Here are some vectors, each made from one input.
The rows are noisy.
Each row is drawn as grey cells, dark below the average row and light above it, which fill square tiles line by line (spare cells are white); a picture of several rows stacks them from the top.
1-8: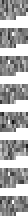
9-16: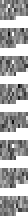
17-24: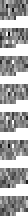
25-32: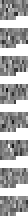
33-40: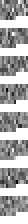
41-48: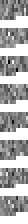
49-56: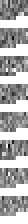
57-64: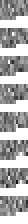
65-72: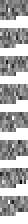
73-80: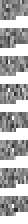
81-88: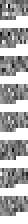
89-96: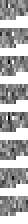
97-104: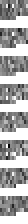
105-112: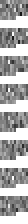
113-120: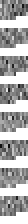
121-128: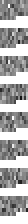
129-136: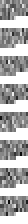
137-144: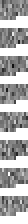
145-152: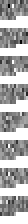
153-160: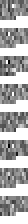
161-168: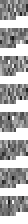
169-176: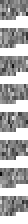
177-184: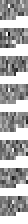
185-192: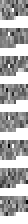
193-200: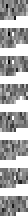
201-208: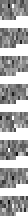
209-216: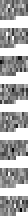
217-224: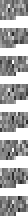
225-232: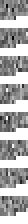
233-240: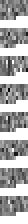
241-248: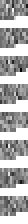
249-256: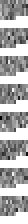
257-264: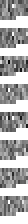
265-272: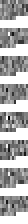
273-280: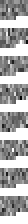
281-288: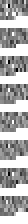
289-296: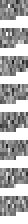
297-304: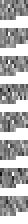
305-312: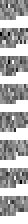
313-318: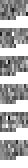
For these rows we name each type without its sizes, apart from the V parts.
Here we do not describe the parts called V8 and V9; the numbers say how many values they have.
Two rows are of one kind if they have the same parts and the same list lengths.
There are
2 kinds of row.
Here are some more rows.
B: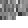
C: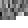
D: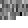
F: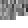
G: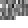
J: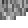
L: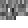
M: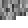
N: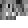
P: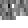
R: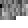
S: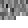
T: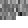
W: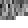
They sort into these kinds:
B, D, F, J, L, M, N, R, S, T
C, G, P, W

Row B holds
a point on a circle, a label, a true/false value and a value of V8.
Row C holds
a label, a value of V8 and a value of V9.
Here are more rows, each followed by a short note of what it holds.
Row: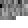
a point on a circle, a label, a true/false value and a value of V8
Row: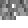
a point on a circle, a label, a true/false value and a value of V8
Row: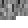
a point on a circle, a label, a true/false value and a value of V8
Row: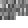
a label, a value of V8 and a value of V9
